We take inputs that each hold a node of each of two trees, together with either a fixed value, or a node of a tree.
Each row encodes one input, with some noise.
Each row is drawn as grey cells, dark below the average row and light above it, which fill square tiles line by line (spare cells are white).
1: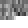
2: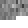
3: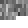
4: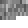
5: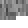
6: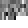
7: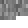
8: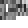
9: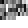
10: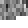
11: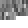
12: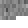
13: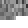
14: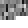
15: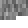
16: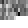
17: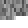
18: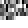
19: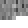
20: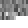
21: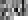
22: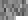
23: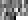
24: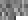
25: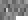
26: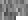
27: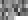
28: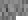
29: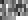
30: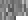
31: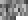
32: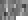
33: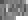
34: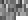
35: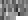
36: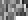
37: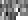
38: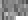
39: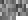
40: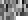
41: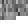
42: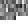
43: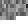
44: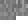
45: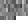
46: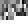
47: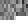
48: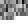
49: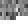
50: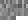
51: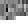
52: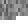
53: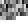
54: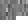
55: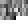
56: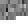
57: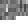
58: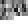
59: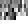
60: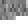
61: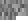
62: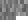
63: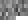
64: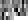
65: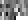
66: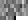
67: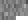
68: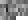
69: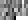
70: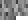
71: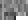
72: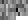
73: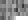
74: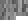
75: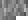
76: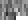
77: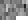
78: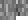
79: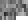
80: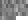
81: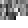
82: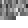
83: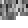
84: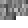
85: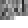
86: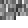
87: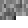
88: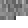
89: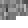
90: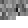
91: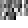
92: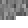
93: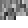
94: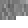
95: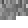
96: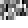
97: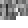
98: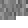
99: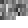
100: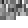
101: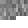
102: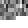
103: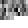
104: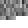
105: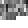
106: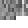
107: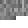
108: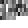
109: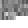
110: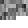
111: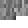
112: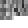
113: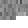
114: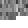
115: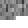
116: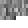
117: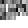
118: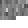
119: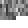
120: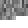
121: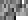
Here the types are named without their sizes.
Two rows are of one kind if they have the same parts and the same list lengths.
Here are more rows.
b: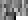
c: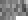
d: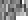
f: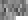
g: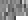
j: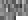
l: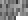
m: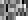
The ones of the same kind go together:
b, j, m
c, d, f, g, l

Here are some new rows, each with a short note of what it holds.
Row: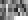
a node of each of three trees
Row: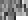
a node of each of three trees
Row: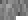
a node of each of two trees
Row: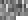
a node of each of two trees
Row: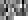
a node of each of three trees
